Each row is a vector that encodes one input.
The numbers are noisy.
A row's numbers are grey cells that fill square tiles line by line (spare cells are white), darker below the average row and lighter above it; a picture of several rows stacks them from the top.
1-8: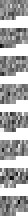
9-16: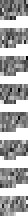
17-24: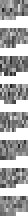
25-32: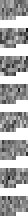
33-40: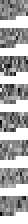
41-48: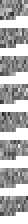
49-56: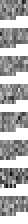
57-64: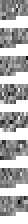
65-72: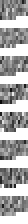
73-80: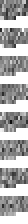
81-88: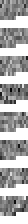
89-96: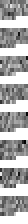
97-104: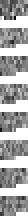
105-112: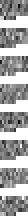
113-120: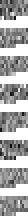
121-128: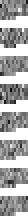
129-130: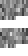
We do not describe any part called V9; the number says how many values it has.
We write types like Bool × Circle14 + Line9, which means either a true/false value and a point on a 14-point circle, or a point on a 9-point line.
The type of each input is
Bool × (Tree8 + V9).
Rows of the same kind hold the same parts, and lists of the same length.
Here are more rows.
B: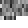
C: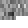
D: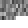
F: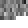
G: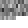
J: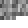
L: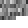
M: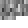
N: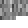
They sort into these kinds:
B, D, F
C, G, J, L, M, N

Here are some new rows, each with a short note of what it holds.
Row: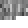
a node of an 8-node tree and a true/false value
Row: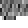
a true/false value and a value of V9
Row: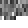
a true/false value and a value of V9
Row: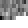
a true/false value and a value of V9
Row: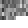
a true/false value and a value of V9
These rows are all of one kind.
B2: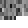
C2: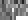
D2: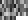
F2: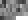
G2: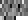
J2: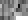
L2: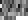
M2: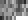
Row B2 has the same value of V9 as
F2 and M2.
